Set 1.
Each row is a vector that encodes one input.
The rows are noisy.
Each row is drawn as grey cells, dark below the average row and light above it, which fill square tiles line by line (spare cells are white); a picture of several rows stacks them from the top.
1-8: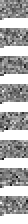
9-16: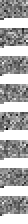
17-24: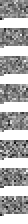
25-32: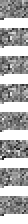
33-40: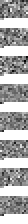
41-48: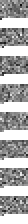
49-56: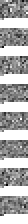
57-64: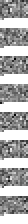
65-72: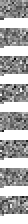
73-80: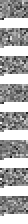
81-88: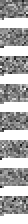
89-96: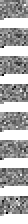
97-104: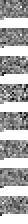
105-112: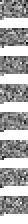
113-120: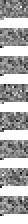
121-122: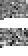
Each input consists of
either one of 8 labels, or a point on a 3-point line and a point on a 5-point line.
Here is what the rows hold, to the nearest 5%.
About 55% of them hold one of 8 labels. The rest hold a point on a 3-point line and a point on a 5-point line.
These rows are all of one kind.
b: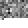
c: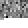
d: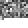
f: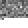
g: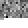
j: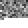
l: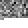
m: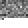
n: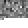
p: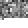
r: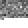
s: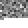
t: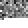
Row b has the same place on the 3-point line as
c, d, g and p.
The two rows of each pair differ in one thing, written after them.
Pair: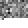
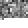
the place on the 5-point line
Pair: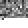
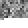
the place on the 3-point line
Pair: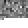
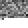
the place on the 5-point line
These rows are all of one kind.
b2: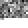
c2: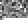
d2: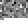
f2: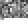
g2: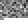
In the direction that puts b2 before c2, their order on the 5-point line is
b2, f2, g2, c2, d2.
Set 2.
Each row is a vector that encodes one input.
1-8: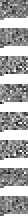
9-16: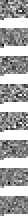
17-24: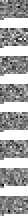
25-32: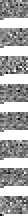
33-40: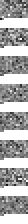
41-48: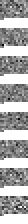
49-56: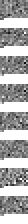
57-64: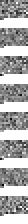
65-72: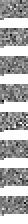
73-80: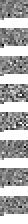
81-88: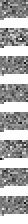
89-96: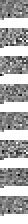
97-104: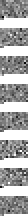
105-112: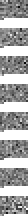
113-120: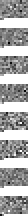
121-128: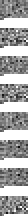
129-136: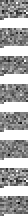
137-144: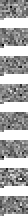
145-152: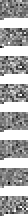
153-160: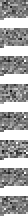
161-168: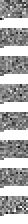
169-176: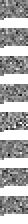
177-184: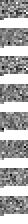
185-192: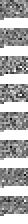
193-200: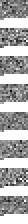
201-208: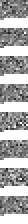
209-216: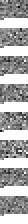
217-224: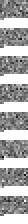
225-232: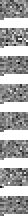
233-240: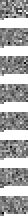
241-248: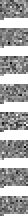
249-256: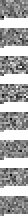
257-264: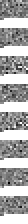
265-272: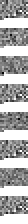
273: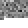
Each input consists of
either one of 5 labels, or a node of a 16-node tree.
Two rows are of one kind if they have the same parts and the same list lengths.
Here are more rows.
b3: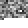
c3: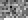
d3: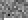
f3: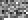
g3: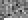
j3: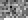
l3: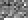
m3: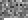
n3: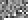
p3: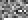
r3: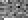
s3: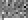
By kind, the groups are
b3, f3, n3, p3
c3, d3, g3, j3, l3, m3, r3, s3

